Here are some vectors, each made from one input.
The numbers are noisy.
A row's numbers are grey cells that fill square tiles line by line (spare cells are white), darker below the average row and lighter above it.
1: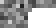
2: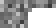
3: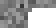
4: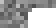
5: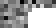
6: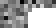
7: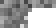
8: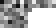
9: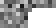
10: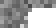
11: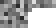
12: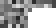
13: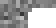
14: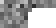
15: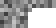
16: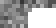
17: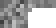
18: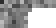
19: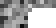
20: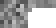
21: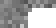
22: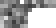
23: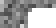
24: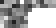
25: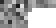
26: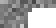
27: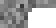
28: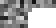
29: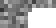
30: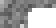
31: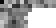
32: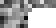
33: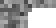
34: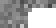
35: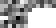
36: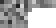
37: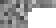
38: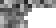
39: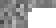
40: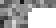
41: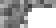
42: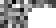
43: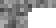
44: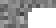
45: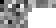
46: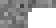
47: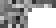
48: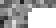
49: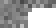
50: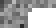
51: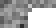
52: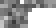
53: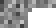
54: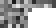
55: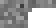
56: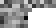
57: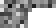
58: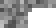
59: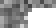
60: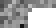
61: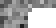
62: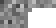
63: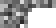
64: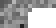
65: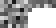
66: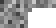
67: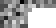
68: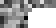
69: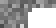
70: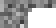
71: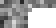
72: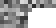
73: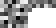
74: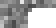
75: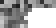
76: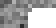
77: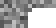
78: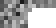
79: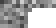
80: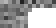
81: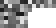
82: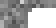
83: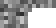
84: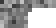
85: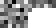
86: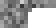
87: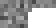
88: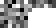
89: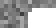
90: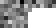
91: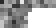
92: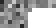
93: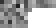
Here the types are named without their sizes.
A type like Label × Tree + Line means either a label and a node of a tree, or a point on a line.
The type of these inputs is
List(Line).
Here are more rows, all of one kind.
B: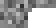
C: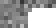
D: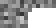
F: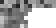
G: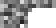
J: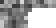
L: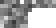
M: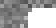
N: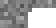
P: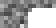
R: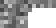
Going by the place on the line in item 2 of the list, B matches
G, L and M.
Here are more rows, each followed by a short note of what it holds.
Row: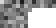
a list of two items
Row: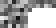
the empty list
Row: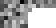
a list of one item
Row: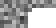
a list of one item
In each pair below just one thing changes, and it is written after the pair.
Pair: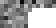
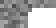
the place on the line in item 1 of the list
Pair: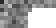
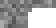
the place on the line in item 2 of the list
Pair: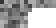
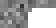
the place on the line in item 1 of the list
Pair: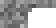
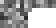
the place on the line in item 2 of the list
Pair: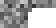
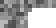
the place on the line in item 2 of the list
